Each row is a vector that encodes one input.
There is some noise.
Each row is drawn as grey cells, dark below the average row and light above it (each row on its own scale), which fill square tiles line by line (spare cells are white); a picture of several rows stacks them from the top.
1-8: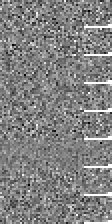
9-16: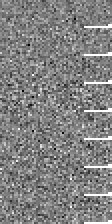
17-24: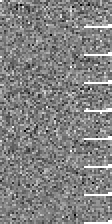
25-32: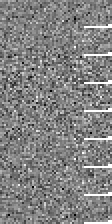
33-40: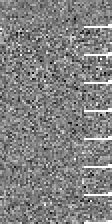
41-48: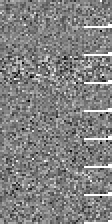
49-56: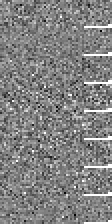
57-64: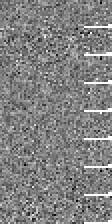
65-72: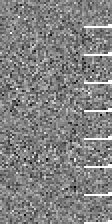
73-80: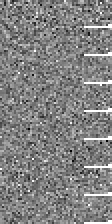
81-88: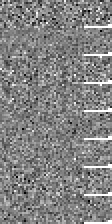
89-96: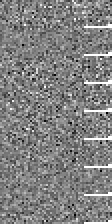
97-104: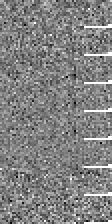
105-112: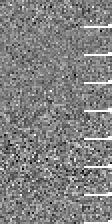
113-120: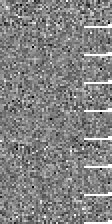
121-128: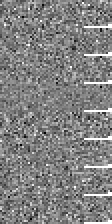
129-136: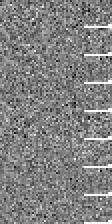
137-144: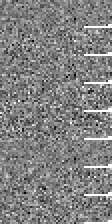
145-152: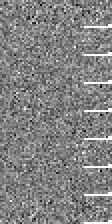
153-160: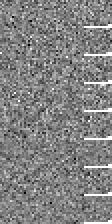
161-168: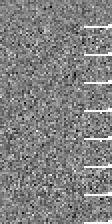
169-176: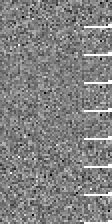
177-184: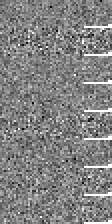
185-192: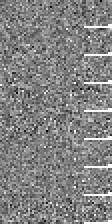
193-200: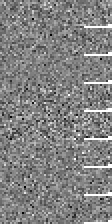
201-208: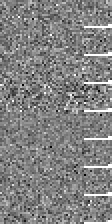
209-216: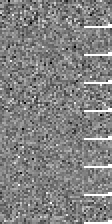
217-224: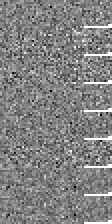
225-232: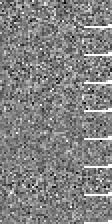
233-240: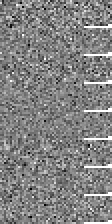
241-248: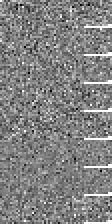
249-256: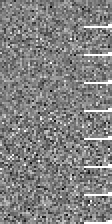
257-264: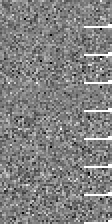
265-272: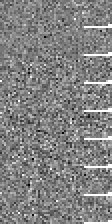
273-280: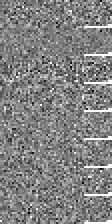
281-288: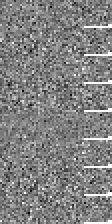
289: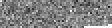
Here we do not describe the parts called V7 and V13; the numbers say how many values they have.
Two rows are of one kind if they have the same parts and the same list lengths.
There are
2 kinds of row.
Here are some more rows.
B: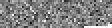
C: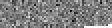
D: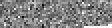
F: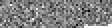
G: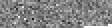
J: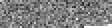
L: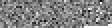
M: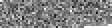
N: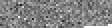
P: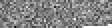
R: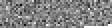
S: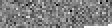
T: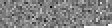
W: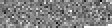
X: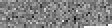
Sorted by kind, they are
B, C, F, J, L, S, W
D, G, M, N, P, R, T, X

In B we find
a point on a 20-point circle, a true/false value and a value of V13.
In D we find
a true/false value, a value of V7 and a value of V13.
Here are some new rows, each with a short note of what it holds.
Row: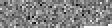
a true/false value, a value of V7 and a value of V13
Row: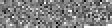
a point on a 20-point circle, a true/false value and a value of V13
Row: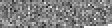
a point on a 20-point circle, a true/false value and a value of V13
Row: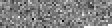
a true/false value, a value of V7 and a value of V13
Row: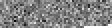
a true/false value, a value of V7 and a value of V13
